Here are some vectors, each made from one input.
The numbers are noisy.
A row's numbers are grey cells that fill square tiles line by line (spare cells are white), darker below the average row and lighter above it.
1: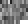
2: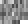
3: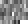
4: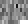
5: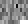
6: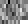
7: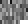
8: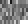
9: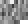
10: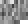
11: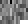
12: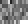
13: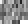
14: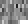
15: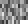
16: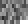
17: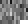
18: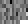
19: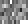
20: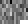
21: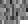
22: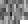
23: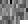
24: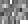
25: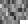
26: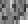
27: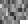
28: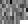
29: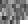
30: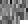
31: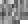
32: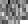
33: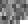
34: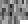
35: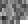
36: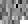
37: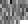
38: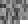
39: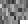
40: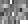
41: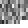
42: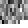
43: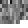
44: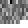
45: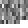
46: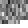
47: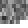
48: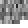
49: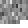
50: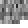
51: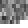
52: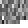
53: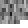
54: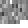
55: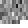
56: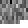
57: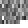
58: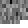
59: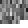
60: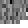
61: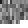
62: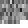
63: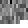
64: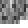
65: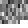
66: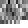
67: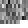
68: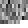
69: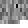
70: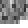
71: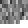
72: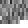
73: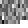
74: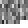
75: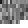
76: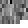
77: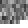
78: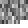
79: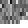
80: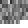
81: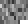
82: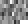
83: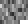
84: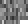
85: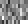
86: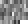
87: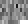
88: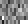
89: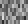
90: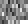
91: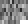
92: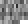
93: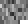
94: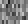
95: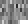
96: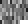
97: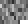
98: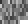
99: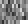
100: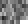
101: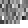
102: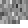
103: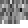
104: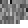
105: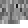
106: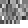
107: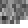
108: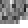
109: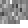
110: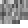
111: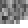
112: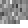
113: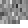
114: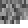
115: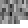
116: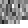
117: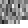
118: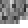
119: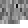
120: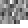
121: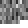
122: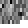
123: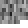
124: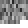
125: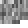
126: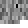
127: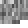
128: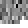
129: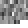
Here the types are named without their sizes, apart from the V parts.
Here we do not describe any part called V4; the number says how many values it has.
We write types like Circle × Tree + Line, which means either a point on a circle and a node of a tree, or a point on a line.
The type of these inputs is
Bool × Bool × Bool + List(Line) + V4 × V4.
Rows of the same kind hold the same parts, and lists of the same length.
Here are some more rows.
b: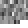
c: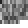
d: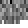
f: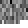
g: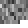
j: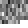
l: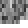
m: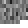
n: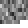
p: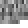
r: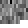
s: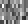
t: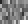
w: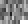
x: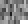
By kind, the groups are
b, p, w, x
c, d, f, m, r, t
g, n
j, s
l

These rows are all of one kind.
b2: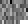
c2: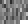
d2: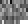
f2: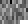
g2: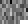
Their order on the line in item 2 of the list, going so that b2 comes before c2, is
f2, g2, b2, d2, c2.
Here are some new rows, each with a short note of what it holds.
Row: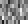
two values of V4
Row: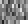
two values of V4
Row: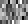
two values of V4
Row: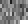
a list of two items
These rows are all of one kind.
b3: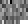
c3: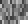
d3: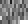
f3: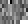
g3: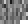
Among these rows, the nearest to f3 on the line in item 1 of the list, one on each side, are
b3 and d3.
